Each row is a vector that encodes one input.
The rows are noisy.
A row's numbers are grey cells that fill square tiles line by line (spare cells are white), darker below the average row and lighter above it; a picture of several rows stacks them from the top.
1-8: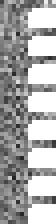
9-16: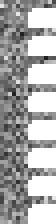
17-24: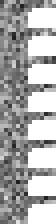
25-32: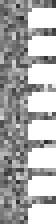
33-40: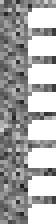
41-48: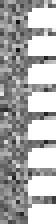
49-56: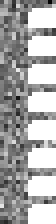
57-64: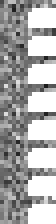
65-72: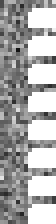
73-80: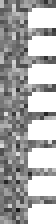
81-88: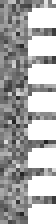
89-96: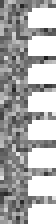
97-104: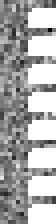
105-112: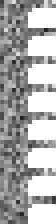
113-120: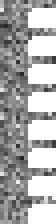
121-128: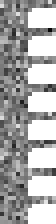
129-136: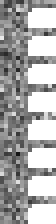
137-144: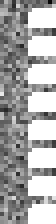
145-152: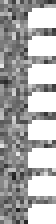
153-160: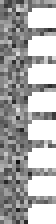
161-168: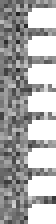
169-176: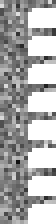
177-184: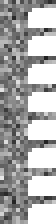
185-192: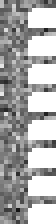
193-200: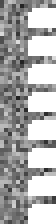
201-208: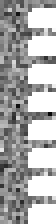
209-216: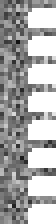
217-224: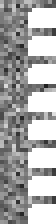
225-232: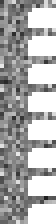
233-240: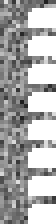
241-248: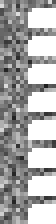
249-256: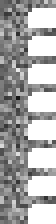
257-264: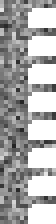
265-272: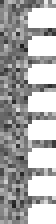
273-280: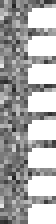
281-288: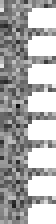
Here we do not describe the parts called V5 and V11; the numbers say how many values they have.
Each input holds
either a point on a 9-point line, or a true/false value and a value of V11, or a value of V5.
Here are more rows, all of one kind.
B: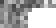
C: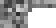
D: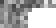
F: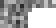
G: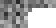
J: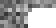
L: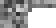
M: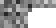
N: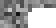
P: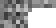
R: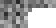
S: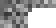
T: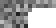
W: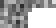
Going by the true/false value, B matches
D, F and W.
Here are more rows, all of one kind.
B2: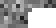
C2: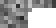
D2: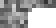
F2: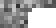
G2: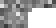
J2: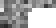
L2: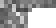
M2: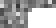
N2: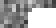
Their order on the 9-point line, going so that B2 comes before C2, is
B2, C2, N2, F2, D2, L2, M2, G2, J2.
